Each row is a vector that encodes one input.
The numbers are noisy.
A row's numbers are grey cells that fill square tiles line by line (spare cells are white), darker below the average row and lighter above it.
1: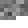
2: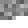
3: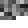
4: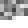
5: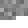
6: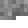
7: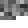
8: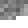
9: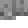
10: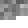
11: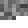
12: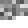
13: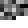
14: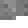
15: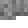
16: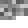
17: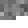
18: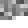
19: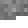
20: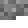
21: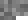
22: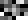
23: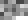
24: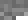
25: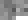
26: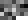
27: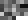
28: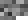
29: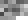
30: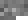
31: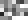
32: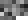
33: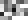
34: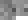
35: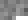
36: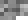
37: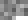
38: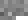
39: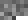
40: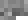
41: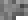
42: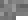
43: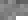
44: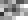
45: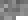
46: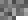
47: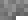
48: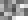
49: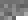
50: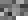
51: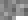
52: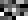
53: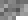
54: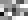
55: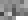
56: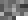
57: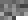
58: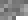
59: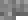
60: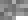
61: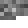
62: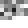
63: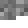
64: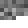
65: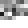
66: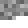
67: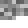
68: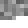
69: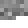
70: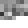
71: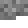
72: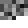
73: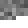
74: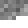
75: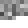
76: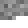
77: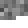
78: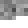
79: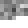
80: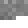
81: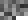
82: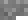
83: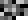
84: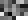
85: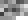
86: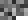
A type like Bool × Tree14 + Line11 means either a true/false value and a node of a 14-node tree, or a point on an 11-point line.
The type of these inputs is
Bool × Tree8 × (Tree8 + Unit).
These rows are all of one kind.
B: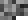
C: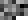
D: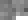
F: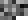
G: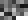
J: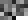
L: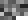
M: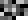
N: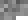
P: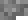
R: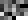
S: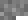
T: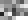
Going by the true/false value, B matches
C, D, N and R.
